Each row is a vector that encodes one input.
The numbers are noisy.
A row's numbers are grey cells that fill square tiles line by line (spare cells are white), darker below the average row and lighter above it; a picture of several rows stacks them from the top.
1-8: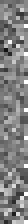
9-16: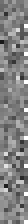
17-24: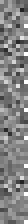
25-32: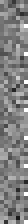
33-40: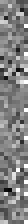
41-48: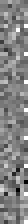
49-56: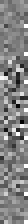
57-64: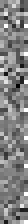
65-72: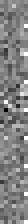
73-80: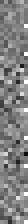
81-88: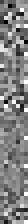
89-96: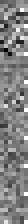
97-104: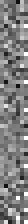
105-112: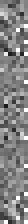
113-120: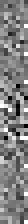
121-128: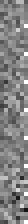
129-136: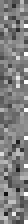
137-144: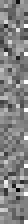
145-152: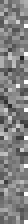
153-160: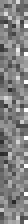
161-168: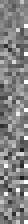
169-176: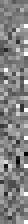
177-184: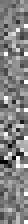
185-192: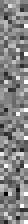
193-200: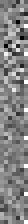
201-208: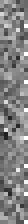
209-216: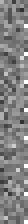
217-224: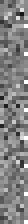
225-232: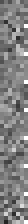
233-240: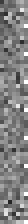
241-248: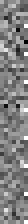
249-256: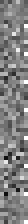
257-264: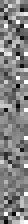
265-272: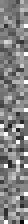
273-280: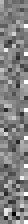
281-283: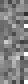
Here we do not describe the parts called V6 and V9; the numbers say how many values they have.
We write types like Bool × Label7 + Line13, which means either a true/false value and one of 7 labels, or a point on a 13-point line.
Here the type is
(Bool × Bool × Bool × Bool + V9) × Line10 + Line11 × V6.
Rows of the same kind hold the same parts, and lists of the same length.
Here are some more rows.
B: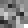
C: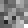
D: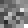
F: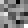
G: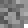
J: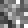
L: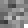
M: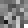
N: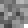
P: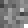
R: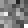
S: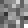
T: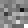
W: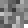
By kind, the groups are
B, C, T
D, G, J, N, P, S, W
F, L, M, R

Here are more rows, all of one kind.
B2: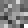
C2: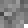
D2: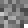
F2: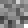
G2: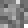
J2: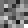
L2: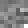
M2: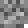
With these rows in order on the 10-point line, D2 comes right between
C2 and G2.
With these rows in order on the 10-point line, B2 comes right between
F2 and J2.
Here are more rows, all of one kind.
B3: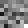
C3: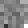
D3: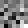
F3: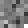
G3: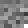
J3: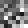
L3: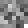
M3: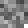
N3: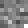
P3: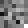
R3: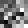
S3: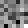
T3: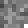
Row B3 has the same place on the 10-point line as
D3, J3, R3 and S3.
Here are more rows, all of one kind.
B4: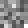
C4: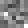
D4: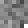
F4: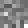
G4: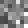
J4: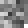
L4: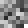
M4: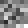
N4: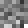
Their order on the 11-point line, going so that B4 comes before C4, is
B4, M4, F4, J4, C4, D4, N4, L4, G4.
